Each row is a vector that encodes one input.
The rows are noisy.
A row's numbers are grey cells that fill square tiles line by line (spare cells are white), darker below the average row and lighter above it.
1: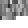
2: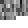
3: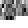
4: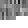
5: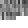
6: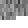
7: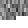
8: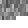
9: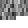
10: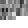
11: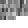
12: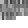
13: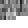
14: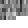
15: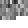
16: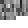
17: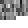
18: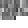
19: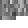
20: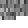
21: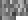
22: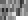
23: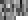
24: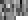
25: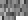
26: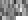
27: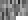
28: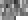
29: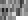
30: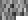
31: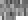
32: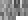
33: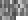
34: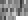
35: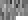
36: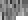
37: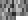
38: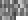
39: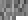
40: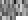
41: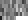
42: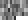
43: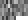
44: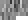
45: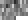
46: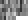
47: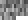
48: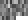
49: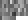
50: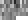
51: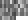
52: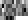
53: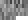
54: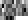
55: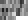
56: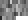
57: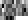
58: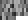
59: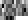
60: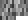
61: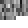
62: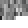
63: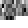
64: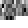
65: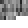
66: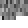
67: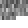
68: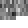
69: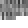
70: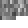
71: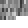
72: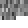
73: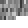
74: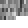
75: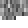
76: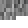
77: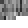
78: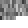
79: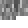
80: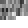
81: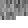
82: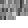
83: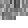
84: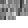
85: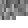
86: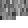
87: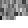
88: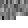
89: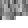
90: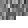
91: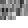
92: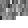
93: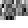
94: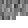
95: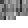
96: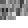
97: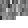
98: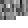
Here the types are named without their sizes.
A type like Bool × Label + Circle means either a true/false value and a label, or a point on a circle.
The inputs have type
List(Line).
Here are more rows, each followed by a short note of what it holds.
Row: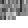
a list of one item
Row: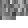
a list of two items
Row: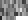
a list of two items
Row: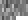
a list of three items
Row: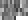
a list of three items
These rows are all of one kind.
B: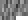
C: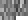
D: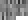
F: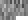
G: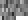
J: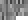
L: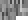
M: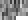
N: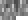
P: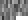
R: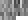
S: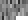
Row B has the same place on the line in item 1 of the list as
C, G and P.
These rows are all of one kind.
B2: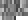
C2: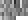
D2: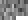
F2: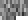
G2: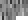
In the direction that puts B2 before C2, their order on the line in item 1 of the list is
F2, B2, D2, C2, G2.
